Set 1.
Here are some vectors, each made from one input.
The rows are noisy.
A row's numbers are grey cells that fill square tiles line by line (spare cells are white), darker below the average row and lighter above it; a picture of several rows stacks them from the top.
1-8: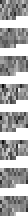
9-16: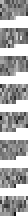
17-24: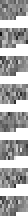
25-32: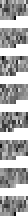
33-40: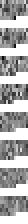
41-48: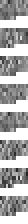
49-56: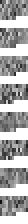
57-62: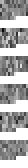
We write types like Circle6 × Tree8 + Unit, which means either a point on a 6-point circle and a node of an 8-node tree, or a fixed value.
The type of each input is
Tree12.
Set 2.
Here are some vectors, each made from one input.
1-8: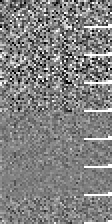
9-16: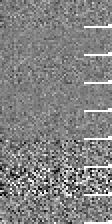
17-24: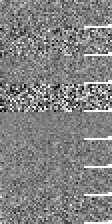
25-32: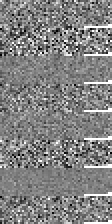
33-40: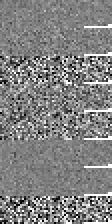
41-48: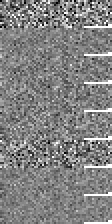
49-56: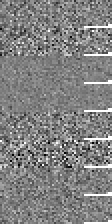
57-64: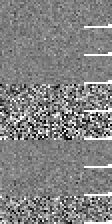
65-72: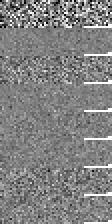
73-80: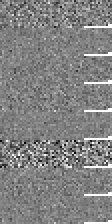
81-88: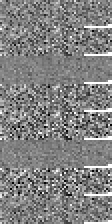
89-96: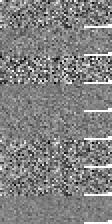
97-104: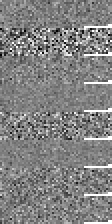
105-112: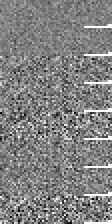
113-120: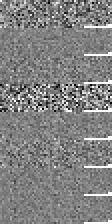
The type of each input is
Label4.
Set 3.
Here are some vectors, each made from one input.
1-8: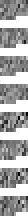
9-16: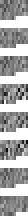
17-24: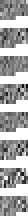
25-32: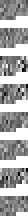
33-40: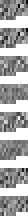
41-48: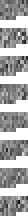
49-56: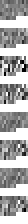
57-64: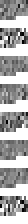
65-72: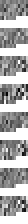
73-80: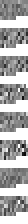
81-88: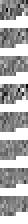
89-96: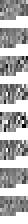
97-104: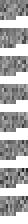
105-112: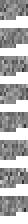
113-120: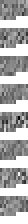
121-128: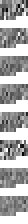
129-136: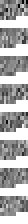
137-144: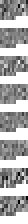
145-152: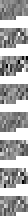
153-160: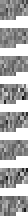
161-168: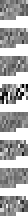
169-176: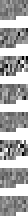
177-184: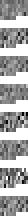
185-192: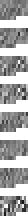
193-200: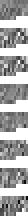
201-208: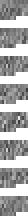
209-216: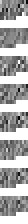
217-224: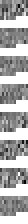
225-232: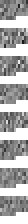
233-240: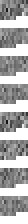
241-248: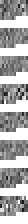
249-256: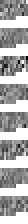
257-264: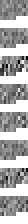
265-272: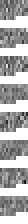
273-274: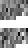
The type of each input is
Circle9.
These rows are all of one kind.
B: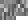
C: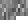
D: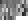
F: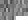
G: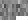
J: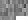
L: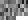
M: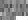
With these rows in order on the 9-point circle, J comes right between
C and L.
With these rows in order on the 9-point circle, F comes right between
D and M.
